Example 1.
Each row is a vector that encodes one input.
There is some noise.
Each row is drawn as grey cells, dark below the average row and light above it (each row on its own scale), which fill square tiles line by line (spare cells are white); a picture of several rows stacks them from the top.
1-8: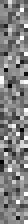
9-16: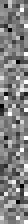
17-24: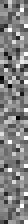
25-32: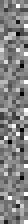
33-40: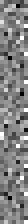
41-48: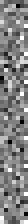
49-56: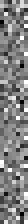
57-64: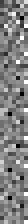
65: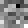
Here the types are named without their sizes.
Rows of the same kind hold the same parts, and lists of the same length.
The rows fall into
2 kinds.
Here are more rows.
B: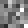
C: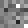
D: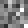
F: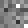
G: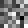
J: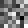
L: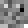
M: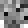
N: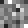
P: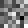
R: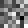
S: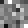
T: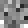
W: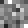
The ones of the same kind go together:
B, C, D, F, L, M, N, S, T, W
G, J, P, R

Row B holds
three true/false values.
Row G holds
a fixed value.
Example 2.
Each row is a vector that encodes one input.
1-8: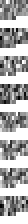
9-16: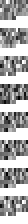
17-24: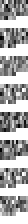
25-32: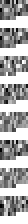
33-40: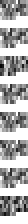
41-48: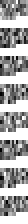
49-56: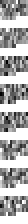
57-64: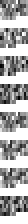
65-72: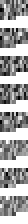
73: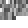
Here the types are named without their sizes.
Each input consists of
a point on a line.
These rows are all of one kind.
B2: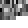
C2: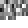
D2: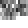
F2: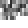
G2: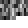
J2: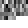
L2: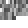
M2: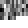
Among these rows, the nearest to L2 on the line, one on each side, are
F2 and J2.
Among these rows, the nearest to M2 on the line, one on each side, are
B2 and C2.
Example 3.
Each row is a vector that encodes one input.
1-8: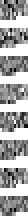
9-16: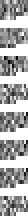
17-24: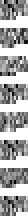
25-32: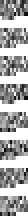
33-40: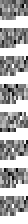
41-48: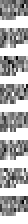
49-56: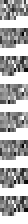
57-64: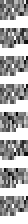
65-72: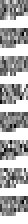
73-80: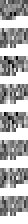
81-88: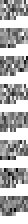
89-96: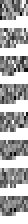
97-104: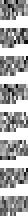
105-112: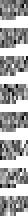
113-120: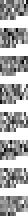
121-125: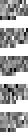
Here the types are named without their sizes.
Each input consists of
a point on a line.
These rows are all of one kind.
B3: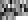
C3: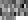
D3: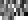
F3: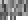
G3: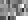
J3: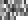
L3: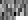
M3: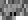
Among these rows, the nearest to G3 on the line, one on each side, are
F3 and J3.
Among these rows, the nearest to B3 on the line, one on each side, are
F3 and L3.
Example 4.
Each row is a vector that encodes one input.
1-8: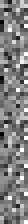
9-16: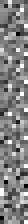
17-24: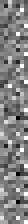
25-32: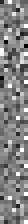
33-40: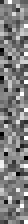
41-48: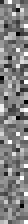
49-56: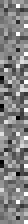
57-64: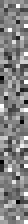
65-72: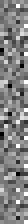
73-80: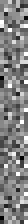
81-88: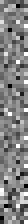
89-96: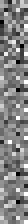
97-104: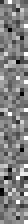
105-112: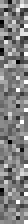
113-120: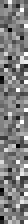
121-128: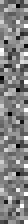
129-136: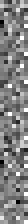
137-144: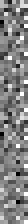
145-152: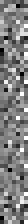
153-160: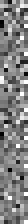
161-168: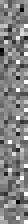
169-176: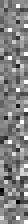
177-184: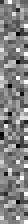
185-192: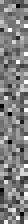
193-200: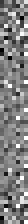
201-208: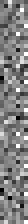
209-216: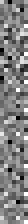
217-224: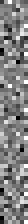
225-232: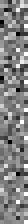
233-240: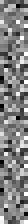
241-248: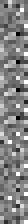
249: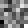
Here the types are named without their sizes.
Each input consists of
either a fixed value, or three true/false values.
